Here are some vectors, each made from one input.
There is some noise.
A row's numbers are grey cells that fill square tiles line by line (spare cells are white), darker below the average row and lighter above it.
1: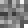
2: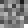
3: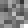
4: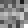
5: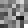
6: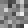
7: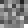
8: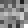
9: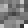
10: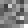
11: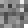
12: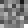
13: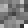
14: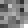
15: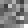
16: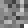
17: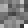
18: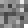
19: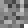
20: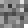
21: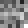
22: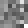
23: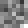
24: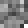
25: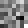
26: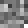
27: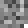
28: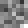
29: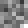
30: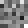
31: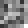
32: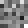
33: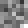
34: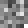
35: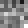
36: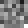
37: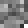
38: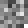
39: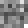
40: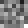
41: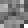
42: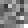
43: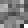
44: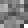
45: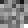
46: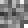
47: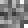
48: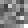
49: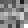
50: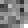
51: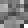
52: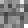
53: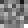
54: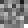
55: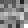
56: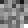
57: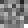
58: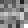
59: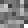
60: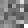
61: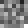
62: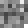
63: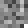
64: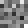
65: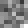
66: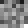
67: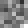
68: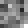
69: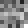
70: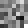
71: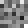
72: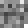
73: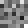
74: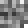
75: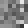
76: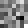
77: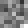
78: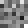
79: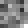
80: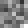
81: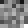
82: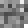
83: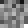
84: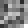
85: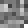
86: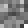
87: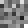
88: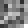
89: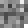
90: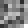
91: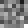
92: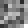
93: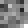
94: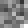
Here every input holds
a point on a 9-point line and a true/false value.
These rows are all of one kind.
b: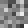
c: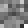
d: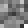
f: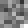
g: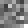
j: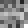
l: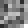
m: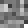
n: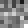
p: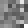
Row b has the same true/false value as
c, d, m and p.
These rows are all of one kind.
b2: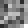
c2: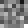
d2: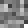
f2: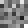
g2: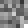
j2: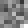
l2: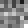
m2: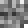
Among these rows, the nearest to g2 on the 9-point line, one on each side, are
c2 and j2.
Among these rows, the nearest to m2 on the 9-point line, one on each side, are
f2 and j2.
